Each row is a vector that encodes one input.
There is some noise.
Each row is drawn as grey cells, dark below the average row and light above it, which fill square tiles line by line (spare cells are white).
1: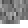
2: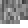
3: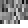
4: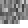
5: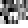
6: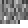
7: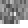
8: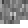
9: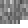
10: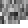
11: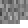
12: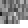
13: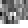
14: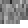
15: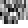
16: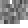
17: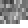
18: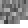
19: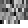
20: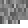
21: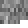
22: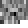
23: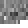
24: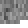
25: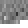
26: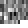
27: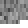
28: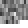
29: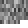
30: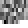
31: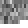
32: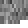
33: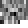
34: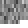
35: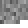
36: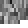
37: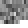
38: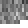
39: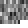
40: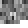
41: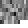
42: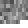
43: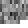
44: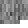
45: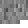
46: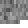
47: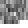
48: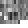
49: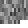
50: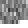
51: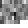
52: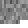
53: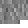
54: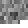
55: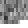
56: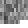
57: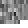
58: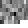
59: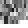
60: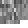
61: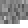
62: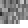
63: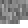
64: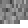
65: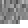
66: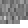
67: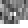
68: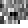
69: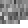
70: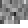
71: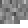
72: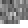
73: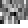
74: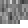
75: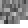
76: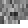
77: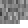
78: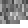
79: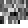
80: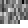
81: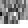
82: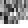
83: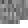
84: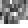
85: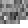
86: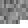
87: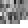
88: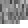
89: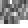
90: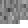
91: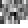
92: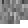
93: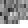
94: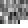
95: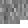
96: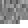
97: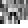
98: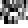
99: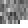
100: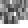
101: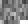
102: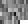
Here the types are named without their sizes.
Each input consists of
a point on a line, together with either a point on a circle and a true/false value, or a fixed value.
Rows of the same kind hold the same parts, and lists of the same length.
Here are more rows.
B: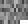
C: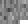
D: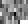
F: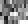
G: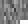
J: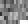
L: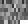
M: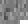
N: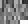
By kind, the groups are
B, G, L, N
C, D, F, J, M

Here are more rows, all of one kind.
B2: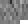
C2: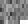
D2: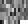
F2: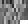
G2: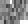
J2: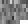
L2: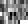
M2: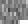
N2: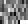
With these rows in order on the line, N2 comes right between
G2 and L2.
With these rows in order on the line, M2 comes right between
B2 and D2.
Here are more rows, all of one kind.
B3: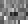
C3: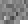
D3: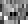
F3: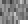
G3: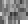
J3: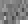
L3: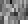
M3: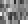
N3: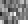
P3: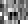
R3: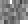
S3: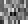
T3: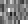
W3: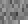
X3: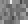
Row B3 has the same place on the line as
G3, J3, S3 and W3.
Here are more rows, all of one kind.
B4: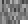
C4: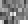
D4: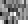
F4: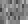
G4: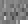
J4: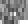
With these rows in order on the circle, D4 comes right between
G4 and J4.
